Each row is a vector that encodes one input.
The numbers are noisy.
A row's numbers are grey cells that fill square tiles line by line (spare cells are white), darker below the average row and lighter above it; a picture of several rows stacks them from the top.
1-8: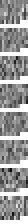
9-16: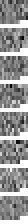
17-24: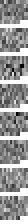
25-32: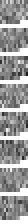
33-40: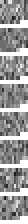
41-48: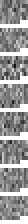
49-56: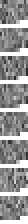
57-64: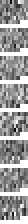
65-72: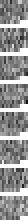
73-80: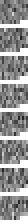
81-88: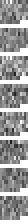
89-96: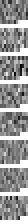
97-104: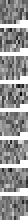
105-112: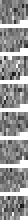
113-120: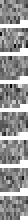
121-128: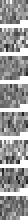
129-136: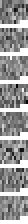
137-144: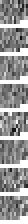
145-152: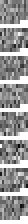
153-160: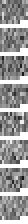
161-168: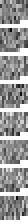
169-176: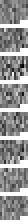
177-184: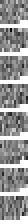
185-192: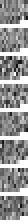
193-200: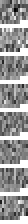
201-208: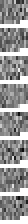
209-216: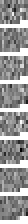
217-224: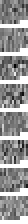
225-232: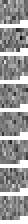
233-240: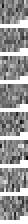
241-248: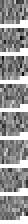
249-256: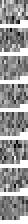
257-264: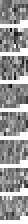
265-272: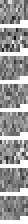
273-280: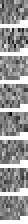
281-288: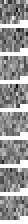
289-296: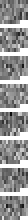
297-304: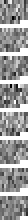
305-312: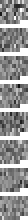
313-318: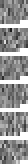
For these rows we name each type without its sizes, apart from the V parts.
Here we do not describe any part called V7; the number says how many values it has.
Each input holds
a value of V7, together with a list of points on a line.
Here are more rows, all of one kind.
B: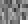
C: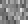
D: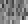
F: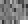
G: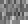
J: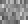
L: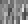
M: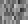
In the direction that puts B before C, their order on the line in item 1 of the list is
D, M, B, L, J, G, F, C.
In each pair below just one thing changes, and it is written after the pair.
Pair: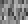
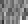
the place on the line in item 1 of the list
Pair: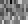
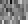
the place on the line in item 1 of the list
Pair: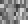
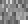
the place on the line in item 1 of the list
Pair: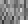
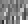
the value of V7
